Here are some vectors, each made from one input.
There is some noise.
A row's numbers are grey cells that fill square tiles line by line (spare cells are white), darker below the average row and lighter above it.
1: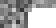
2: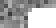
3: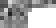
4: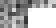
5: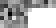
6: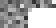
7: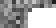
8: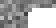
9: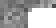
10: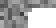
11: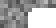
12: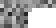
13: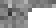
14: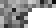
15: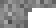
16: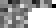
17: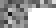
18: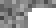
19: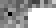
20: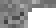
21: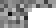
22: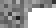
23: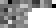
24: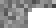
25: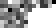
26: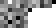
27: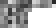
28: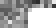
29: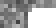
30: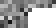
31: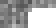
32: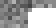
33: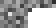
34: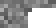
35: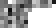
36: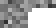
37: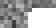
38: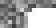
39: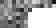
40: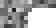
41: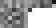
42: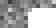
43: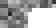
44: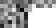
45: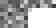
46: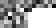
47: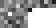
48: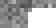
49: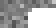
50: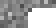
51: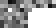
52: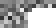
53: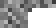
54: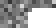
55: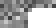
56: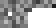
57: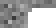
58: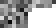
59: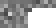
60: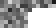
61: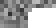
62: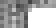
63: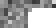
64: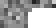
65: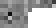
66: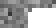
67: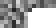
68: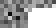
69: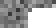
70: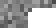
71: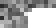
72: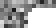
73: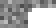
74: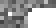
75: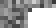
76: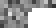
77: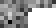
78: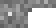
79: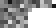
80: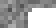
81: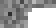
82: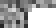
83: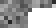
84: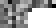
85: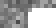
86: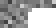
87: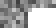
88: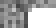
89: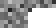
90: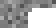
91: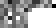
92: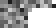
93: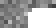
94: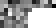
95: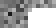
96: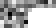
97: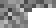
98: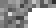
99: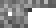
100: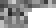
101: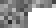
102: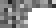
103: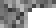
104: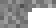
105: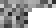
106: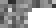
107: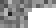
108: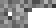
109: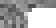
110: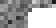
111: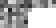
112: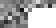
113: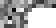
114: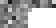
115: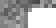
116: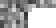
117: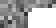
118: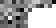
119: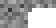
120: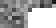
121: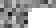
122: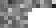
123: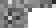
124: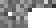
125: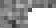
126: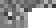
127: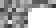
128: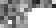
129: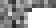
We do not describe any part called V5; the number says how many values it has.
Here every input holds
a list of up to two items, each a point on a 6-point circle and a value of V5.
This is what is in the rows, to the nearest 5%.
All of them are lists of up to two items, each a point on a 6-point circle and a value of V5: about 5% are empty, 50% hold one and 45% two.
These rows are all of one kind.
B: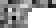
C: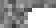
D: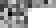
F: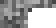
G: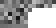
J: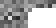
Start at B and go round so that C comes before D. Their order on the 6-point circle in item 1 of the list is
B, J, C, G, F, D.
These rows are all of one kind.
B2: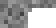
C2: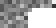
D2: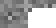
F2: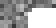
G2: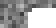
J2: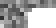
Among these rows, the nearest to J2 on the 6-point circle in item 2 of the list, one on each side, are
D2 and G2.
